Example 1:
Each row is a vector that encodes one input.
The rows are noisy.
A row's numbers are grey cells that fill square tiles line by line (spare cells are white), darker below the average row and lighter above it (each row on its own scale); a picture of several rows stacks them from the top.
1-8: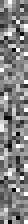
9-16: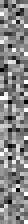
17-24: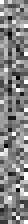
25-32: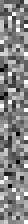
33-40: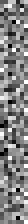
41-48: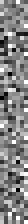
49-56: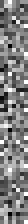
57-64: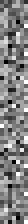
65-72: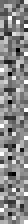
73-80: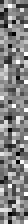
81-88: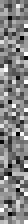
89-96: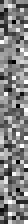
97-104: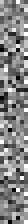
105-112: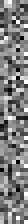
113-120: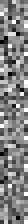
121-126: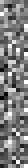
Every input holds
either a point on a 6-point line, or a point on a 7-point line and three true/false values.
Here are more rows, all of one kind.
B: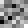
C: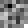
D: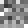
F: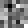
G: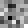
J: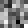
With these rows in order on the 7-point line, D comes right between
B and F.
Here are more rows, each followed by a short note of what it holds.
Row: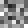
a point on a 7-point line and three true/false values
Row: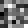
a point on a 6-point line
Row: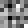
a point on a 7-point line and three true/false values
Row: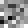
a point on a 7-point line and three true/false values
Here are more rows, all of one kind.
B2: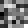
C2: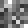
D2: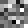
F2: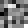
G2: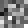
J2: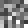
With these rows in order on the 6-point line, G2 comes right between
F2 and J2.
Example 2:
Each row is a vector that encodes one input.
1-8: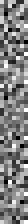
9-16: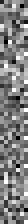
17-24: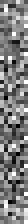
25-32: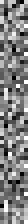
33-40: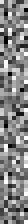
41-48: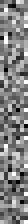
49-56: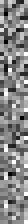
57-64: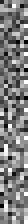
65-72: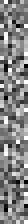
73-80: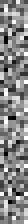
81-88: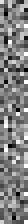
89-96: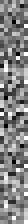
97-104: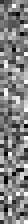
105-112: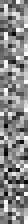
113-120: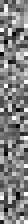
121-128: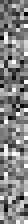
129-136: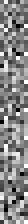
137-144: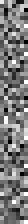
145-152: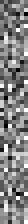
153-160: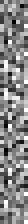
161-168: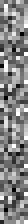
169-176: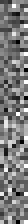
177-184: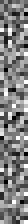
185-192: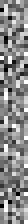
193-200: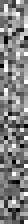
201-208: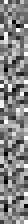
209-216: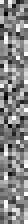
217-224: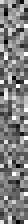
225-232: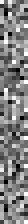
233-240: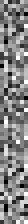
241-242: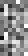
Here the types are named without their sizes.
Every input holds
either a point on a circle, or a point on a line, or three true/false values.
